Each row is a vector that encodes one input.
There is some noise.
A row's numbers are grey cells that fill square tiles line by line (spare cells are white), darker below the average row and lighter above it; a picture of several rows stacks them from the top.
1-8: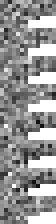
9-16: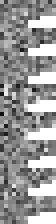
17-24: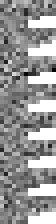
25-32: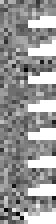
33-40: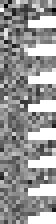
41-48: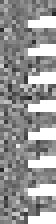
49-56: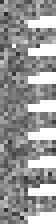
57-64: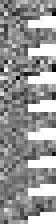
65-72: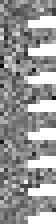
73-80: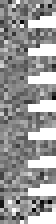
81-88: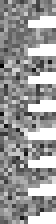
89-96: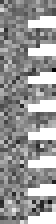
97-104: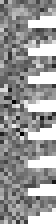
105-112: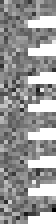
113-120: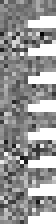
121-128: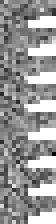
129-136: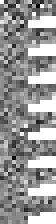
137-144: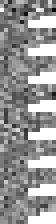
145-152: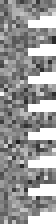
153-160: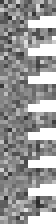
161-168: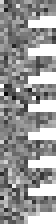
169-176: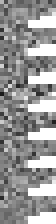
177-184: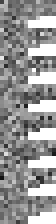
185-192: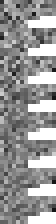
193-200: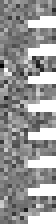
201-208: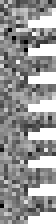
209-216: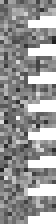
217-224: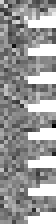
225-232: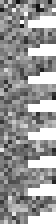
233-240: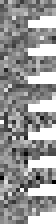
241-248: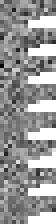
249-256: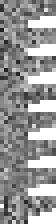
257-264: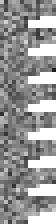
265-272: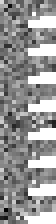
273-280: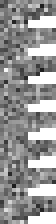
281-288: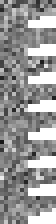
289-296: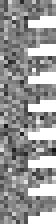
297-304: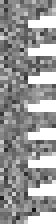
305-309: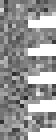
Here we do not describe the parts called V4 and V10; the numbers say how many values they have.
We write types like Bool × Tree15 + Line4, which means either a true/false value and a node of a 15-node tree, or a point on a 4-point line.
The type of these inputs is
Bool × V10 + Line9 + V4.
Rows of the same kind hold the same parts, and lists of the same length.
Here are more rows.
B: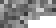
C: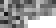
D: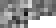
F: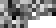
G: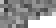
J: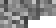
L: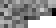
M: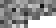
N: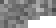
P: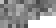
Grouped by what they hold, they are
B, C, F, L, N
D, M
G, J, P

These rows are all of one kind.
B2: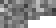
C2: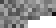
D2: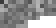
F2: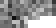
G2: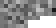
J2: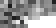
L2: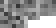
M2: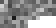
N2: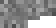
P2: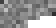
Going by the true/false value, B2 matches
C2, M2, N2 and P2.
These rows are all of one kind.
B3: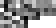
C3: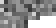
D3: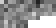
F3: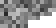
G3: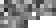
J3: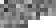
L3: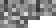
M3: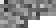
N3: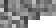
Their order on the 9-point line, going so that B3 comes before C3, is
J3, B3, F3, M3, N3, C3, D3, L3, G3.
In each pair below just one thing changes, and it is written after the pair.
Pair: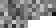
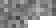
the true/false value
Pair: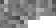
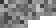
the value of V10
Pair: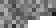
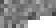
the true/false value
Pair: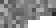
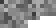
the value of V10
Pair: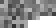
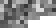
the true/false value
